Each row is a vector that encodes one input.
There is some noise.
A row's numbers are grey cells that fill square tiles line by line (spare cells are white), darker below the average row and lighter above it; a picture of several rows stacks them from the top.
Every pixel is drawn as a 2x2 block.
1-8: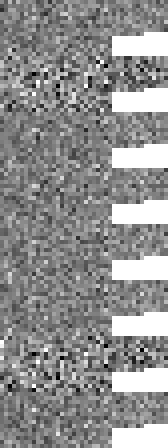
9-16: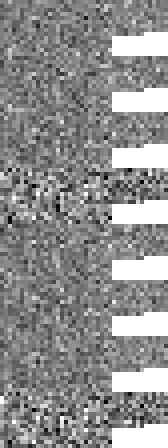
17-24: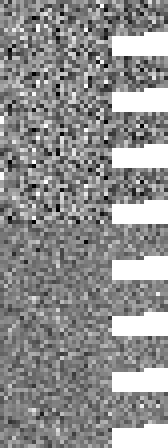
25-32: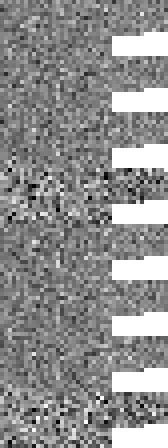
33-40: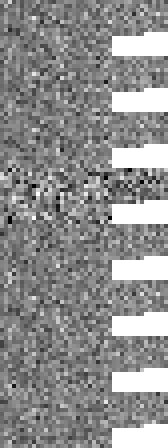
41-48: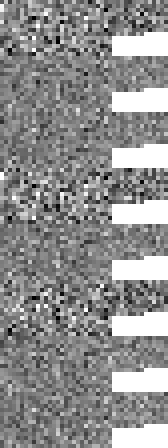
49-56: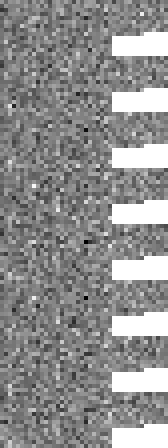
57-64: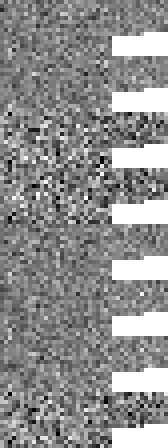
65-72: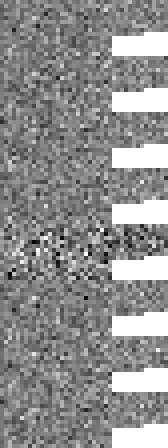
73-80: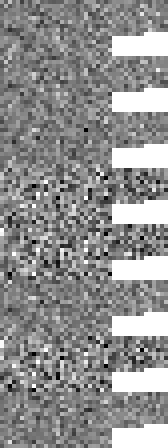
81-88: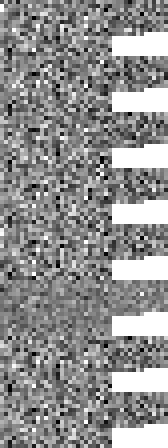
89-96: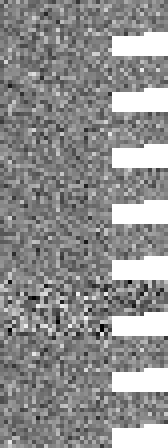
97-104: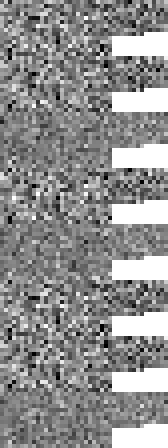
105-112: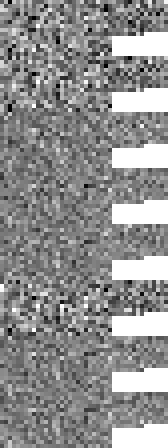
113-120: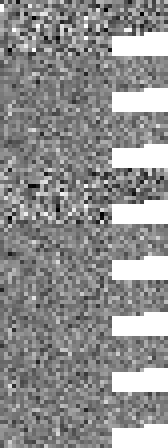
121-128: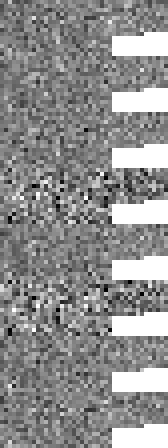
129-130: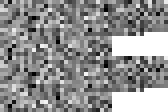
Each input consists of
either a point on a 7-point line, or a node of each of two 7-node trees and a true/false value.
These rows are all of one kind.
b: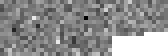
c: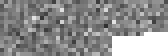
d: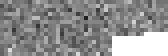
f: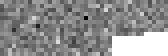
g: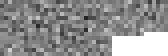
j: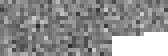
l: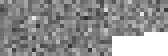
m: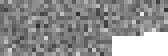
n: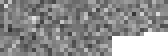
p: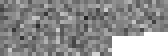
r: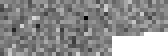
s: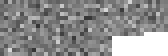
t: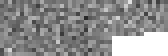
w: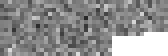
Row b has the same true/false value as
j, l, s and t.
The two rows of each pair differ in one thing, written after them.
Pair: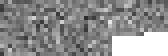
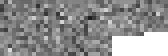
the node of one of the two trees
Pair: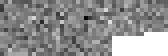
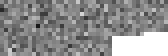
the node of one of the two trees
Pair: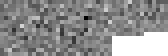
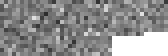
the node of one of the two trees
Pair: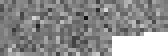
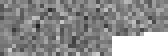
the true/false value
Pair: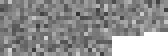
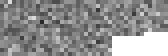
the node of one of the two trees
